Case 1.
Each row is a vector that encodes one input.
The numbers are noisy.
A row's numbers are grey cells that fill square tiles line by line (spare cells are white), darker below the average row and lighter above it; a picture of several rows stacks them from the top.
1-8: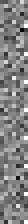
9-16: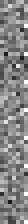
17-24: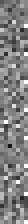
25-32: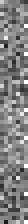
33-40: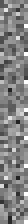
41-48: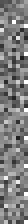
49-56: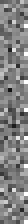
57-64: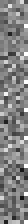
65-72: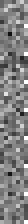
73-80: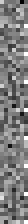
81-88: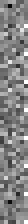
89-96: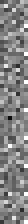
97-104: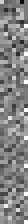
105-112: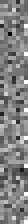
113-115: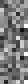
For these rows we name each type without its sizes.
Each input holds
a point on a line.
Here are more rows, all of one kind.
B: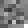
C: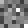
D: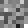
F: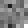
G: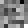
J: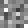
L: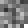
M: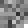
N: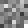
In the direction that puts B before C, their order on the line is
J, D, N, B, M, F, C, L, G.
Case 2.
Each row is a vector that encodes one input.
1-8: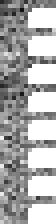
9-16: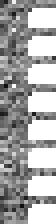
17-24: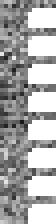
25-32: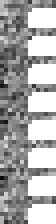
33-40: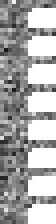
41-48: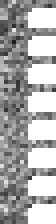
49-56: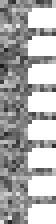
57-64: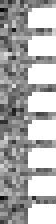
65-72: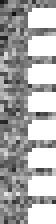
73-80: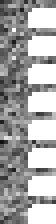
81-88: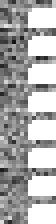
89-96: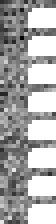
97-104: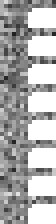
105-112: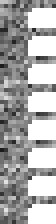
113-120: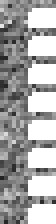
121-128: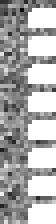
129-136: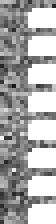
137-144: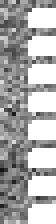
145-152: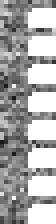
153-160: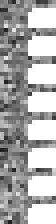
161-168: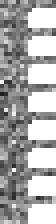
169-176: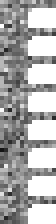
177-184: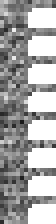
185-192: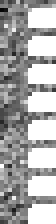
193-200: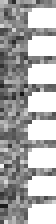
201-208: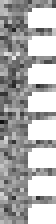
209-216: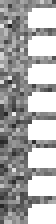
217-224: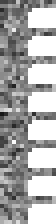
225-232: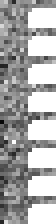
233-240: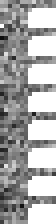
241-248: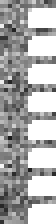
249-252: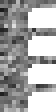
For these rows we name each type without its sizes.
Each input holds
a point on a circle.
